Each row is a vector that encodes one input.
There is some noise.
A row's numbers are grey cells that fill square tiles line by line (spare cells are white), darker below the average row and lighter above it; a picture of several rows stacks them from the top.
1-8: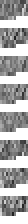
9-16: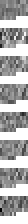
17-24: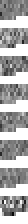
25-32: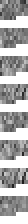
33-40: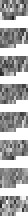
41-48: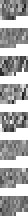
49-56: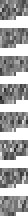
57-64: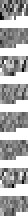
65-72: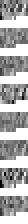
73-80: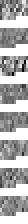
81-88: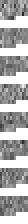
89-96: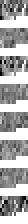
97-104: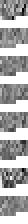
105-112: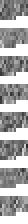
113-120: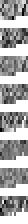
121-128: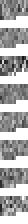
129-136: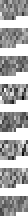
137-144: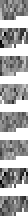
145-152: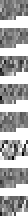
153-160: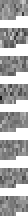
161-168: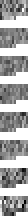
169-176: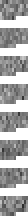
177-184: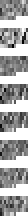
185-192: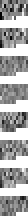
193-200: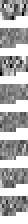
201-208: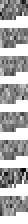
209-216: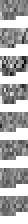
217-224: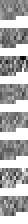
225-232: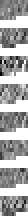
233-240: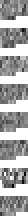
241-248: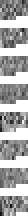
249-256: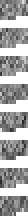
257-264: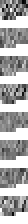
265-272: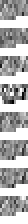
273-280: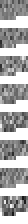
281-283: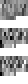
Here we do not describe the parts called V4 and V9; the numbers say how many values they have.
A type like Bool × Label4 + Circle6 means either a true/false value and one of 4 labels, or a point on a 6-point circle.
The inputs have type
Label6 × (Line8 + V4 × V9).
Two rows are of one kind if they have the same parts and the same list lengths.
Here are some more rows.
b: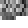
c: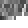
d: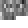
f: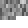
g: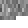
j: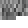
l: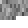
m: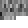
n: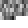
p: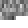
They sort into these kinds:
b, f, j, m
c, d, g, l, n, p

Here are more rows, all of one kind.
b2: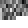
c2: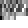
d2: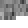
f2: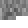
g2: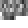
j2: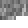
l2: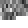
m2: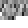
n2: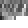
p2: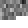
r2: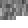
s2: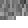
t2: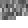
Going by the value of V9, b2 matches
d2, g2 and r2.
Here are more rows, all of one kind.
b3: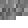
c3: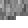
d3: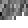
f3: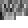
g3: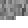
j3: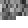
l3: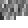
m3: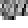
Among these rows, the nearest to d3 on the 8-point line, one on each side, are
c3 and m3.
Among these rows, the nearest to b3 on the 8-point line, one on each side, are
g3 and l3.
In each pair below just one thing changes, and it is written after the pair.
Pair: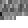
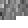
the label
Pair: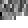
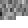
the label
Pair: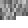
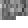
the label
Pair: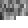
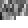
the label
